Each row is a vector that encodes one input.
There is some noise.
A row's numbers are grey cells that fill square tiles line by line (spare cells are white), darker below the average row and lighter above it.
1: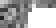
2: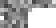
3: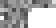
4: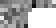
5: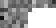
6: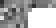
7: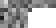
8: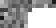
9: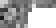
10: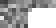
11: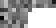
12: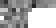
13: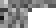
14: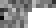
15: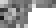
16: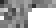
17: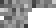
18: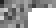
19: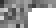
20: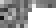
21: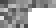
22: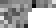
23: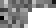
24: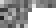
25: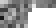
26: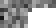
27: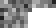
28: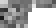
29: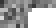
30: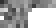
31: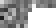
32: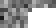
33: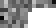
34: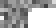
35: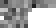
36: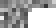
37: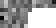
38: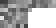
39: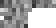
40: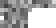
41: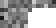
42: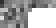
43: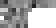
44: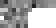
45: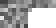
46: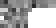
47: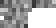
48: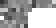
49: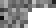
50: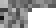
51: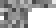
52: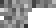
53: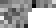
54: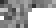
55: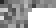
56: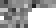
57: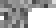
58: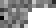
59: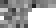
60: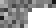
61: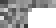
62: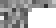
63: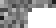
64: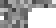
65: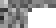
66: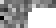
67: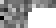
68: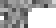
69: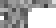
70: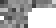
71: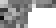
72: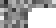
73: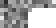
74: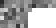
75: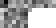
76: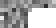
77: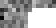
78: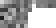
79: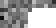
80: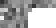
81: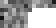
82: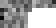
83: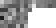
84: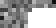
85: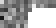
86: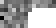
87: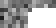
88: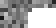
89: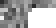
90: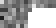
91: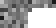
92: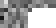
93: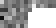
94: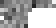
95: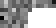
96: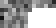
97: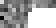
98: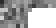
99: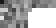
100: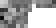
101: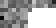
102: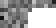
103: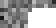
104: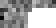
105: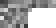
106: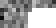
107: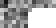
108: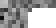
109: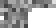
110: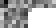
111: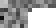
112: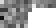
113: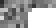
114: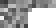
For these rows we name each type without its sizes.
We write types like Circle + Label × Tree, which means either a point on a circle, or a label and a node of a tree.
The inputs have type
Bool × (Line + Tree).
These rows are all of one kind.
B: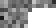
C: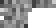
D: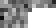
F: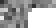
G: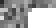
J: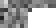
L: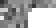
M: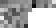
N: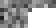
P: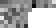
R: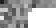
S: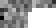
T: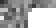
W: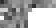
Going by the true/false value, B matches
D, J, N and S.
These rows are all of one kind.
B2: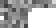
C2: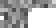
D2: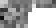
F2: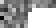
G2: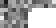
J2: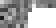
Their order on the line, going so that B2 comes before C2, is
F2, G2, J2, B2, C2, D2.
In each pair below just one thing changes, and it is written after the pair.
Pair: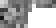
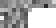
the true/false value
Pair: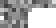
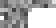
the place on the line
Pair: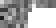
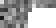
the place on the line
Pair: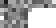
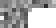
the place on the line
